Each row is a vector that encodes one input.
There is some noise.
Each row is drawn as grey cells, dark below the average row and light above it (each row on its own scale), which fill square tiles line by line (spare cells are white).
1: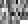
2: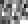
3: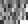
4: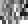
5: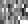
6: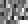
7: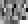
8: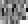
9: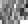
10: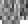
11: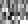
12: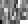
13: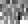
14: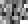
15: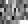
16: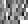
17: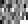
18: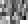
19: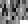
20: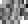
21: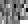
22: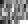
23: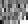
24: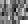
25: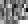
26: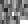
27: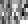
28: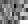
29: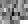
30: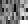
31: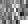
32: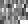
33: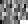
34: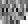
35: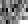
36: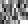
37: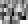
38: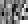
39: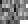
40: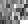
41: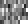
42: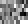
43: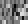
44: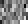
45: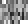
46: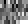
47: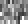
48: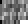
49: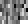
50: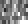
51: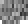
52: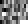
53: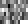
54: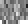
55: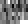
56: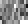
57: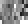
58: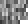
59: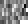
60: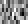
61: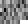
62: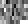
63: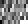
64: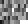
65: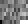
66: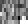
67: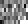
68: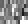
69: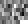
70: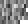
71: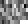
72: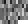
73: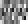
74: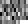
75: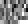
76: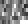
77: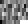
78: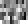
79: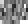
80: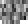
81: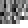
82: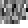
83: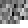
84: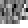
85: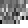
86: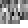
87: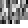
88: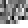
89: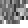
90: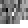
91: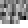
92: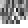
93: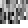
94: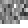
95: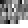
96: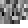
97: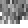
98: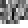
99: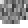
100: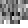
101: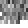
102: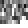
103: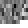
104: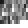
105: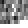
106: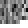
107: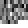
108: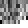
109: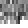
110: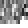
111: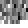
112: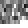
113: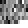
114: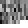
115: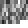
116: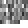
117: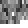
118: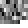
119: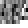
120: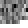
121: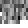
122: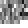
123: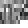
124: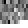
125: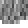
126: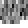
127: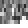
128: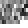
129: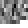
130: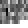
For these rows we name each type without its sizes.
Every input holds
a true/false value, together with a list of points on a circle.
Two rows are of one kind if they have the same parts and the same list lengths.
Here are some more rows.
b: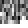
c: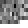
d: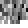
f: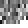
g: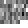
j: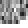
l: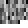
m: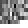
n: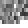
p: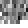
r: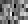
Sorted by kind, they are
b, d, p
c, j, m, r
f, g, l, n

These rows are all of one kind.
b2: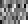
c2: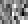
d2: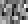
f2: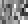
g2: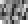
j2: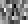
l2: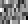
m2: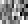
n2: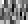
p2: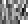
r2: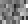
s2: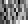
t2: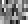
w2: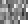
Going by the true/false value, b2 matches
l2, r2 and s2.
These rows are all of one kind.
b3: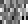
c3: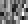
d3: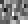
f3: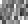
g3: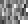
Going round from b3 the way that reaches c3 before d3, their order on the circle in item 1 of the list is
b3, c3, f3, d3, g3.
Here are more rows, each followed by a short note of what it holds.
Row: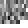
a true/false value, together with a list of two items
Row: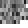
a true/false value, together with a list of two items
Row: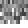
a true/false value, together with the empty list
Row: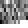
a true/false value, together with a list of two items
